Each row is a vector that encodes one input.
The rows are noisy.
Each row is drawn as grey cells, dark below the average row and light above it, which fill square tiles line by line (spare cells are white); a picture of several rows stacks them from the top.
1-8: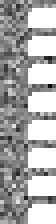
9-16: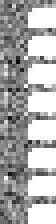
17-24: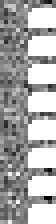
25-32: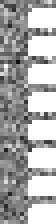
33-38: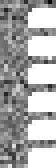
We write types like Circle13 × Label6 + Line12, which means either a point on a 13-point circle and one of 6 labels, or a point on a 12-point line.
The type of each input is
Bool × Line6.
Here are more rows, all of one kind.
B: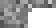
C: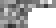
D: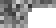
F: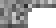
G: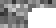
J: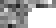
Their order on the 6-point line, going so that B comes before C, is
G, B, F, C, J, D.
